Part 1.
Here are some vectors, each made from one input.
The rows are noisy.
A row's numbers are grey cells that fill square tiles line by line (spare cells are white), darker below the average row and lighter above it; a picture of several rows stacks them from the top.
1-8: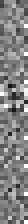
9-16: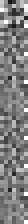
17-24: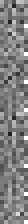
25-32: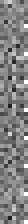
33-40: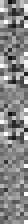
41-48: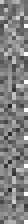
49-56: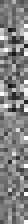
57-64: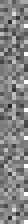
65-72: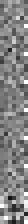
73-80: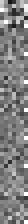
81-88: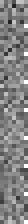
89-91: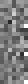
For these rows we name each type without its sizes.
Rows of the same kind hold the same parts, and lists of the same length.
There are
3 kinds of row.
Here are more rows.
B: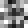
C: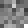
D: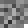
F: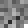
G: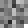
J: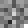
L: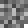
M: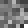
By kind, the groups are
B
C, M
D, F, G, J, L

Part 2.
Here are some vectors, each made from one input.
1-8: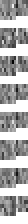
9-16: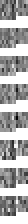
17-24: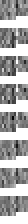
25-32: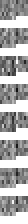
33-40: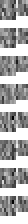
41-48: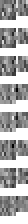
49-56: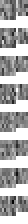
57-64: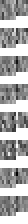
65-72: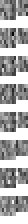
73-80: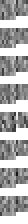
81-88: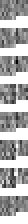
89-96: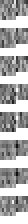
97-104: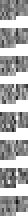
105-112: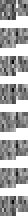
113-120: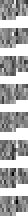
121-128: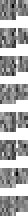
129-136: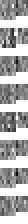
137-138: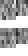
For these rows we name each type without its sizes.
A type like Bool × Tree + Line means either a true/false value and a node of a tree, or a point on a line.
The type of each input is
Bool × (Tree + Unit).
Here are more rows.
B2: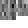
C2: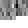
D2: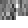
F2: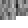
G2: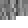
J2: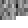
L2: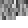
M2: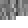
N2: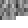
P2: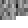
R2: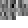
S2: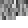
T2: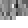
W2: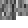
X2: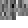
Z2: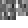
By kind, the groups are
B2, C2, D2, F2, G2, J2, M2, N2, P2, R2, T2, W2, X2, Z2
L2, S2

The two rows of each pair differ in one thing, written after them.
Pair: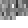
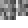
the true/false value
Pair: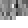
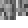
the true/false value
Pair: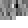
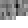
the node of the tree
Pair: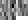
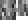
the node of the tree
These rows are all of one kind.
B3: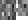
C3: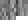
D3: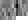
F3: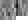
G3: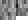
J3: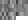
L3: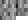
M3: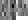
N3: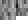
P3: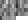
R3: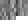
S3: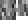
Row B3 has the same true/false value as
M3 and S3.
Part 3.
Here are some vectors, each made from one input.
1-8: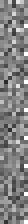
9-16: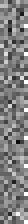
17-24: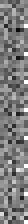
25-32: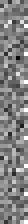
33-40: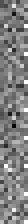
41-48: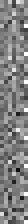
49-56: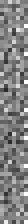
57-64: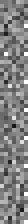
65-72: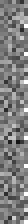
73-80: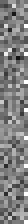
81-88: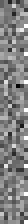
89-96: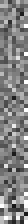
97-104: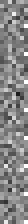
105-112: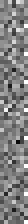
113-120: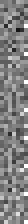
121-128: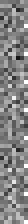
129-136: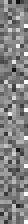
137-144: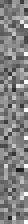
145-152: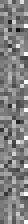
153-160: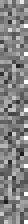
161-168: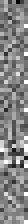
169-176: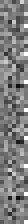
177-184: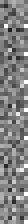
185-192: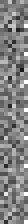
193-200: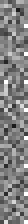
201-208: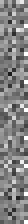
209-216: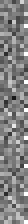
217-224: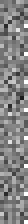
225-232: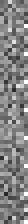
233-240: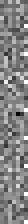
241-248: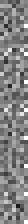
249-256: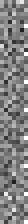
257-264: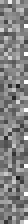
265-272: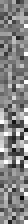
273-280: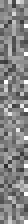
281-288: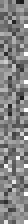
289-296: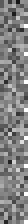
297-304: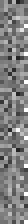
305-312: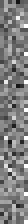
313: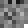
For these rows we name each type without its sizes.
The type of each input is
List(Line).
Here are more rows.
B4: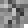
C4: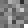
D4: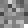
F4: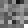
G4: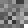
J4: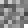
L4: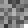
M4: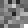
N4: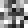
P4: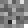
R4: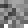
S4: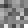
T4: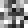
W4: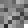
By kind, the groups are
B4, L4, P4, W4
C4, D4, F4, G4, J4, M4, R4, S4
N4, T4

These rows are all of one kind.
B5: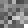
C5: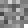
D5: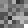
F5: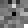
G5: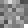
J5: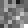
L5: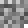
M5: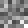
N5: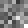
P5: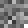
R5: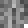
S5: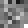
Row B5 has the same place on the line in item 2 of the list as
G5, J5, R5 and S5.
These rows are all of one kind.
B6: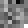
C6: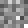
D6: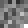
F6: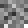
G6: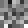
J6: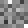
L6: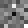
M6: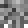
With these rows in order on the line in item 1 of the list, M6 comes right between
C6 and F6.
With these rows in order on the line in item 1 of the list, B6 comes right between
D6 and G6.
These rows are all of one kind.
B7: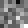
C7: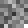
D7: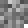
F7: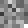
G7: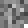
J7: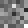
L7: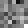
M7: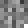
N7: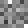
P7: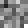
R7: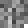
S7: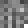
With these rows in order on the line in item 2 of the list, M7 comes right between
J7 and R7.
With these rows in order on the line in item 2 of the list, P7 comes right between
D7 and R7.
